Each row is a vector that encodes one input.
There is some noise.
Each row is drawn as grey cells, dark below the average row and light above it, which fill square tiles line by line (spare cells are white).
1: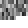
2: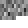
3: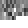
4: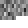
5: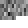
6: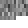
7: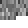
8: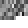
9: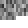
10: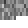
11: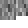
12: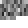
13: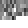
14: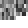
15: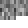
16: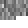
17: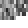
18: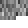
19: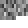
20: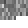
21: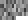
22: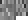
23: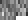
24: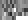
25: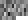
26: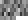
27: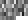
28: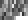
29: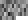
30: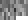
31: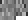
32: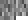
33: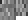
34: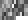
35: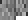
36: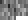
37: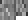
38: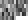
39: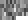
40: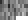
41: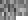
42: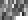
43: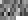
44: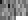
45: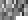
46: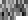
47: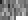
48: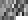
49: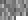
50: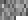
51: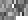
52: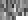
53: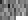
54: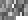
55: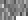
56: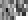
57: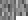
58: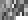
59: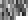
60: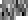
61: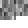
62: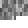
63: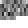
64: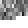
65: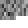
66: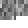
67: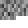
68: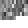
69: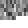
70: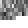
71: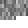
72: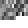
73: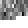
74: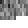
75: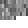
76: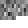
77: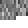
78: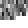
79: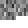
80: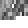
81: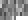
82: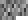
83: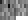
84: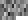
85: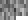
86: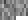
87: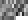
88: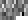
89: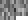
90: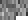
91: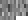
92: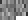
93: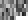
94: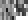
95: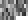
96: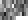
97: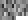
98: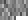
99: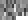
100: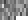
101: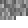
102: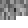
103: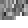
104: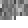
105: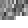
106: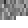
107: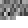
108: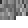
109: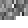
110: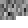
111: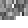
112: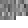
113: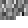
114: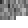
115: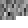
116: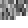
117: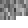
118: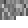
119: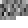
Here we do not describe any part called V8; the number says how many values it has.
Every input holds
a true/false value, together with either a point on a 7-point line, or a value of V8.
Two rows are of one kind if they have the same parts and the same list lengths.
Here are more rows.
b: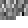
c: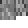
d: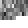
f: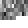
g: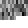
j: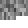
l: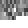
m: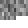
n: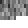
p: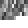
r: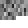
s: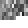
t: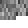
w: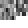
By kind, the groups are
b, c, d, f, j, m, n, p, s, t
g, l, r, w

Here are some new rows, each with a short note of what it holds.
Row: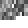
a true/false value and a value of V8
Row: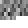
a point on a 7-point line and a true/false value
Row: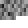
a point on a 7-point line and a true/false value
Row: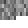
a true/false value and a value of V8
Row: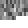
a point on a 7-point line and a true/false value
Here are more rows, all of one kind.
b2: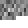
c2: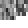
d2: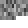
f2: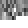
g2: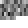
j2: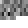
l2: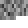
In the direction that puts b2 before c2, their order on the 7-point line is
j2, g2, l2, b2, d2, c2, f2.
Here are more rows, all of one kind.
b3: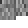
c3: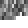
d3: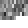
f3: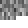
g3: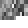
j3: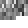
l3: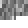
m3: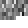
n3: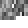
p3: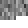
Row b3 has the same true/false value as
f3, l3 and p3.
